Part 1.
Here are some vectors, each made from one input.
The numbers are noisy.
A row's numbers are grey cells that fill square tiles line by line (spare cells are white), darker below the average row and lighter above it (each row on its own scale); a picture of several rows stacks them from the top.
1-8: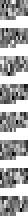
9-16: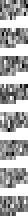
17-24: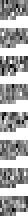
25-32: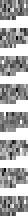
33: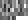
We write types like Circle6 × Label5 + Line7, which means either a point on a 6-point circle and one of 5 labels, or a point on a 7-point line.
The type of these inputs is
Line4 × Line6 + Unit.
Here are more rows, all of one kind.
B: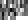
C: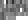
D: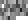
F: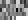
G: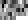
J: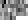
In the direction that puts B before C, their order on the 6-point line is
F, B, C, G, J, D.
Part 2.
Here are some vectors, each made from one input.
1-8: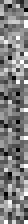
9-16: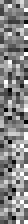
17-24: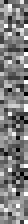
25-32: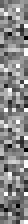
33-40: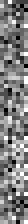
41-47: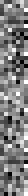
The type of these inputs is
Bool × Bool × Bool.
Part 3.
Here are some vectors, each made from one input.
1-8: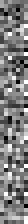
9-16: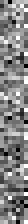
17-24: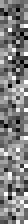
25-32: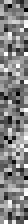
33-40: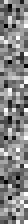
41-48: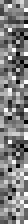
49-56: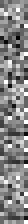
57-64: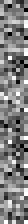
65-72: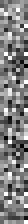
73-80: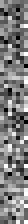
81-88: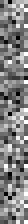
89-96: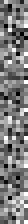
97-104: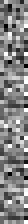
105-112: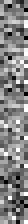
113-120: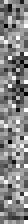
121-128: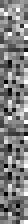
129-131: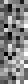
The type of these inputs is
Bool × Bool × Bool.
